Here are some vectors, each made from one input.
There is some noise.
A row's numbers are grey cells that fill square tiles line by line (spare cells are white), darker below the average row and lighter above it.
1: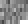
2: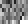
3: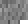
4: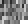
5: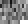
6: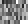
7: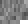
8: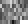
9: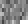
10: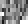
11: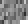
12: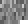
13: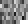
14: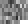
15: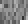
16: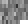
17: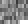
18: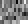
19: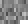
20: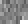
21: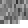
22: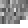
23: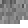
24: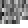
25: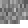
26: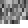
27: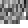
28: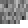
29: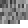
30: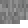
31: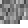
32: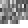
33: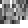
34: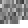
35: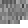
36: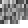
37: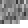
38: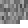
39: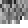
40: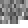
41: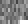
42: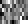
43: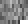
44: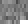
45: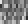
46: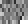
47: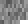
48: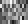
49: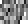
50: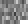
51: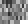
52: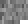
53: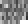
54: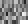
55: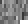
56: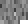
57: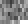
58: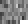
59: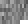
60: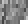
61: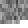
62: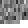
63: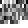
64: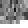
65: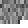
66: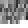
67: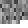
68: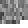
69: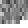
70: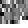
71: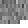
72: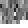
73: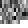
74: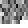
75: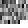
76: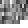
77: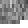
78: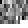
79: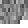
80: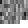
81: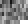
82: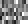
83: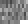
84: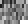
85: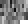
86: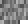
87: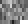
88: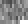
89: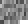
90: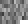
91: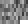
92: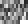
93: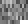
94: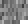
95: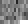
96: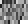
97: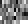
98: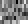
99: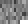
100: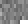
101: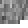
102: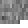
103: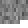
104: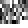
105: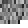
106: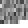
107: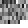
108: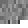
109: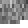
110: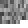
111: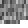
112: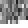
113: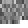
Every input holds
either a fixed value, or a node of each of two 11-node trees and a true/false value.
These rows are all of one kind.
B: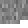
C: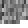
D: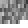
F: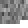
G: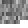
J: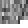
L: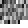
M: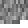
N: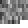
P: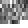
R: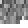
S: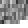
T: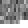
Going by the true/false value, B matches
F, G, J and L.
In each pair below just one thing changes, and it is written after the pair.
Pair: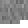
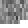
the true/false value
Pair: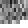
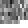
the node of one of the two trees
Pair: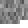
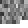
the node of one of the two trees
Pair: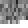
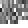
the true/false value
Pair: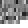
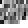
the node of one of the two trees
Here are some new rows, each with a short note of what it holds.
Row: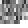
a node of each of two 11-node trees and a true/false value
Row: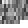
a fixed value
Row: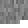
a node of each of two 11-node trees and a true/false value
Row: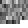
a fixed value
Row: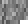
a fixed value
